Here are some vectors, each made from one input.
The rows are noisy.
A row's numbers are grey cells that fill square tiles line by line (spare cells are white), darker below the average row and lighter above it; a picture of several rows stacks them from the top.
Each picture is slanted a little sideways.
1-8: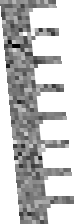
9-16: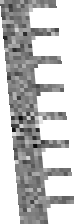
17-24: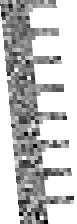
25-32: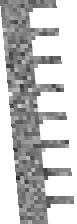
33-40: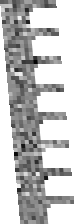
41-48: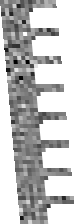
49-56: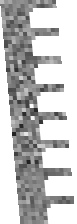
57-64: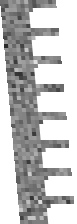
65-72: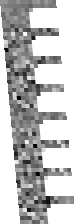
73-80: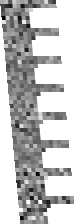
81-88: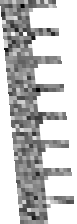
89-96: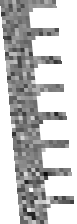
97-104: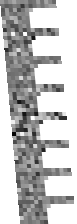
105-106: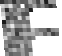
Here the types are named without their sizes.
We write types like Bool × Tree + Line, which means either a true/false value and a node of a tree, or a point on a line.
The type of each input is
List(Circle).
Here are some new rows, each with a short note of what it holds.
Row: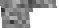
a list of three items
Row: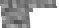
a list of one item
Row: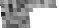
a list of one item
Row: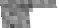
a list of two items
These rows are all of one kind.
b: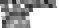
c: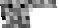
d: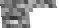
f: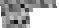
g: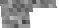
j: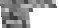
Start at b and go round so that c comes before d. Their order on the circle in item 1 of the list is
b, c, f, j, g, d.
